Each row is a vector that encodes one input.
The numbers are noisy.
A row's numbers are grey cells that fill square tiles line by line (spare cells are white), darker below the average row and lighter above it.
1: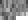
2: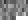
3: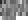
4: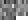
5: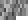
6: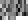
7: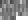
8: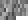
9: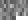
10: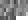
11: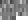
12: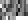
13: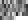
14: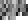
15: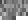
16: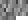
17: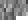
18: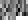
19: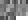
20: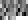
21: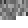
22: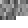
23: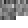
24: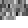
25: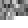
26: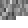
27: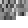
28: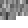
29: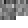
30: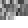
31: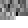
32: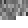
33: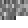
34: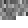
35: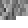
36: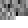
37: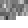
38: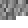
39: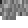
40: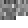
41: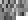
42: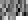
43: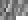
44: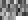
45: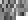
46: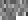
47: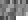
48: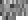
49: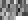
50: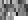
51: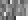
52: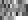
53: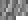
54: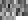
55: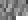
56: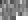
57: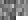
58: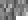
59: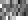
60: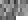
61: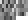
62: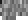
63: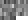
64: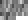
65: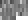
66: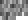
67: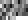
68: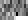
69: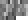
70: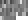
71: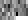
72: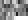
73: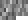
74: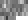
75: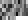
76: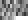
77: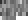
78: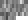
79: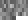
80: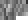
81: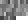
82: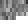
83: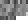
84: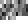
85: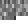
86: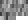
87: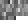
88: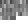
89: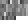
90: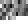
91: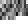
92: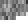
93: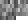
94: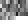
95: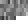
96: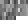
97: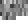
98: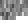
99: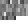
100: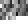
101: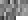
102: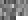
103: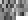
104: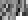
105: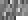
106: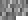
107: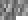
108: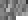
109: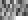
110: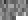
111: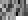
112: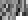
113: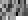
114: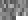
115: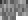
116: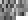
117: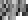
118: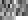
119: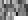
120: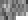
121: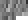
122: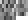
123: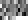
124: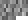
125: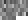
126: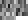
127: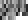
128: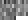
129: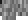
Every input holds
either a point on a 6-point line and three true/false values, or a list of up to two items, each a point on a 3-point line and a point on a 5-point line.
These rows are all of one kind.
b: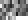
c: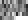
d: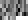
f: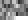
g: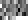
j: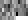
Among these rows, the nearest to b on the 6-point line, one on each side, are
d and f.
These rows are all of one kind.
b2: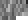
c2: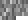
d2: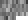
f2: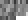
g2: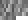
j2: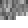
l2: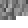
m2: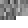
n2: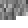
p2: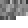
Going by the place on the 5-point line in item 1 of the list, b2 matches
d2, f2, j2 and p2.
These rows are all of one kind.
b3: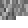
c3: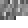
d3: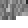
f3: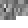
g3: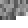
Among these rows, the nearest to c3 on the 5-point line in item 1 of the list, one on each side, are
b3 and f3.
